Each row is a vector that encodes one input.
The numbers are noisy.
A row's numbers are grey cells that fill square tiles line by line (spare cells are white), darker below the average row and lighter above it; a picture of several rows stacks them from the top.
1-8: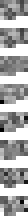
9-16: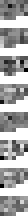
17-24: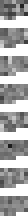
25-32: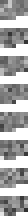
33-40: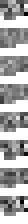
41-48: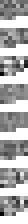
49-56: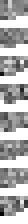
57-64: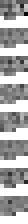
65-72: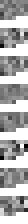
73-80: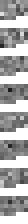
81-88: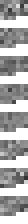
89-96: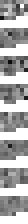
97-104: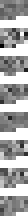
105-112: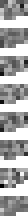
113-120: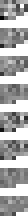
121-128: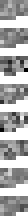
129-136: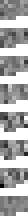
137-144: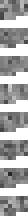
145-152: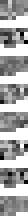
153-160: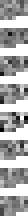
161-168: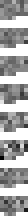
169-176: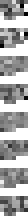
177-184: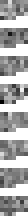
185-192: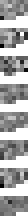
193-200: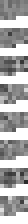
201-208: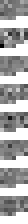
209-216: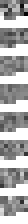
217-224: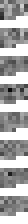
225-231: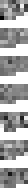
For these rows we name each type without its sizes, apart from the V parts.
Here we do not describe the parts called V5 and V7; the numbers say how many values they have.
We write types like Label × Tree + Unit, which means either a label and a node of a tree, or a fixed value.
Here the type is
List(Circle) + V5 × V7.
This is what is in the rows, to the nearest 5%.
About 40% of them hold a value of V5 and a value of V7. The rest are lists of points on a circle.
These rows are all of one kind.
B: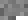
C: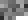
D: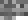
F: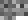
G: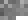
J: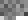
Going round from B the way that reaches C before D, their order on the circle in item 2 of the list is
B, G, C, D, J, F.
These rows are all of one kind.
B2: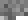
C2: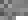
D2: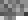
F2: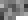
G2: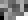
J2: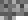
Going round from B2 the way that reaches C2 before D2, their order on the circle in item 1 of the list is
B2, F2, G2, J2, C2, D2.
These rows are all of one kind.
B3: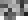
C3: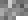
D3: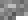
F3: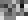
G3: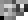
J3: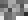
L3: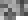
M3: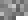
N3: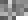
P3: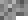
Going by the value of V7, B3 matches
C3, J3, L3 and P3.
